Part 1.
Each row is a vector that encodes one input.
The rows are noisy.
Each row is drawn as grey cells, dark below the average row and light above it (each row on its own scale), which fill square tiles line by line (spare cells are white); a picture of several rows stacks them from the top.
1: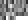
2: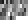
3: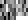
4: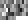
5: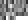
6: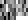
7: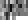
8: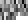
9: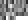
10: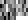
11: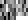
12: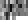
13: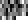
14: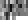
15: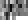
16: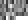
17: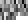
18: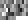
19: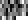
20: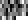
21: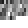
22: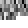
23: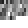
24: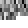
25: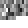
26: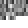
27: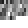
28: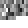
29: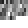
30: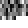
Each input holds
a node of a 7-node tree.
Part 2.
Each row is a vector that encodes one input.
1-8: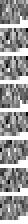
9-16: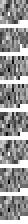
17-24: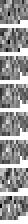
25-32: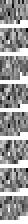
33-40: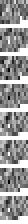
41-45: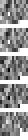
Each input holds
a point on a 7-point line.
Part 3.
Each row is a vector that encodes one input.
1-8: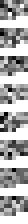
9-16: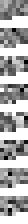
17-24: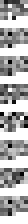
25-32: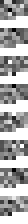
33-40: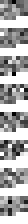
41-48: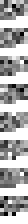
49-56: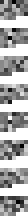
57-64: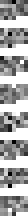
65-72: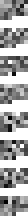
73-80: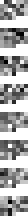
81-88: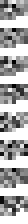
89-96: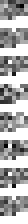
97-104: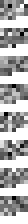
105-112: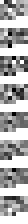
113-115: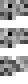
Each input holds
one of 6 labels.
